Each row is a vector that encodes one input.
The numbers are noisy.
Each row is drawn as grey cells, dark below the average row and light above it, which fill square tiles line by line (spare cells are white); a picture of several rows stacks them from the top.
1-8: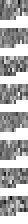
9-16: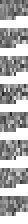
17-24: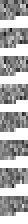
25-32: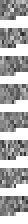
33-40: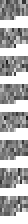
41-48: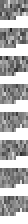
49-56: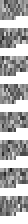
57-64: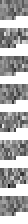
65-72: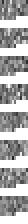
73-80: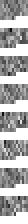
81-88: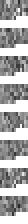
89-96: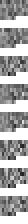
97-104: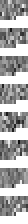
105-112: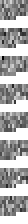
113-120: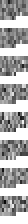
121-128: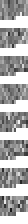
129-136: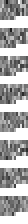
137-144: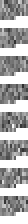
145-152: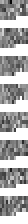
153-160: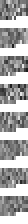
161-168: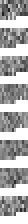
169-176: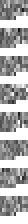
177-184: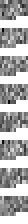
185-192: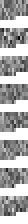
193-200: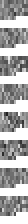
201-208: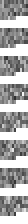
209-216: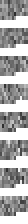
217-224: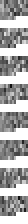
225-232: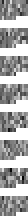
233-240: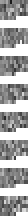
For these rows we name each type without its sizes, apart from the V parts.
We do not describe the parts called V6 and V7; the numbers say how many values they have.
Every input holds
either a point on a line, or a true/false value and a value of V6, or a value of V7.
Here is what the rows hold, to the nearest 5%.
About 25% of them hold a point on a line. About 45% of them hold a true/false value and a value of V6. The rest hold a value of V7.
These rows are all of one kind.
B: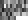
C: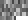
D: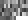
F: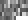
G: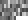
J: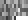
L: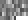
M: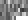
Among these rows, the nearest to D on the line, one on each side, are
F and M.
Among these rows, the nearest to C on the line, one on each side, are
G and L.
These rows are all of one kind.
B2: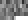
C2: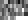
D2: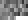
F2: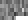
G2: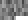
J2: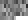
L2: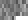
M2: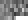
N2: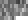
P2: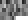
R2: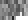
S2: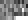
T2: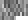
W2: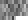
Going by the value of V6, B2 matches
C2, S2 and T2.
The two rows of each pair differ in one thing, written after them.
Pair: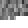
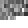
the value of V6
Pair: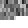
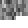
the true/false value
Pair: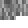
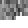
the true/false value
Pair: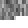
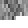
the value of V6
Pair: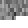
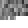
the value of V6
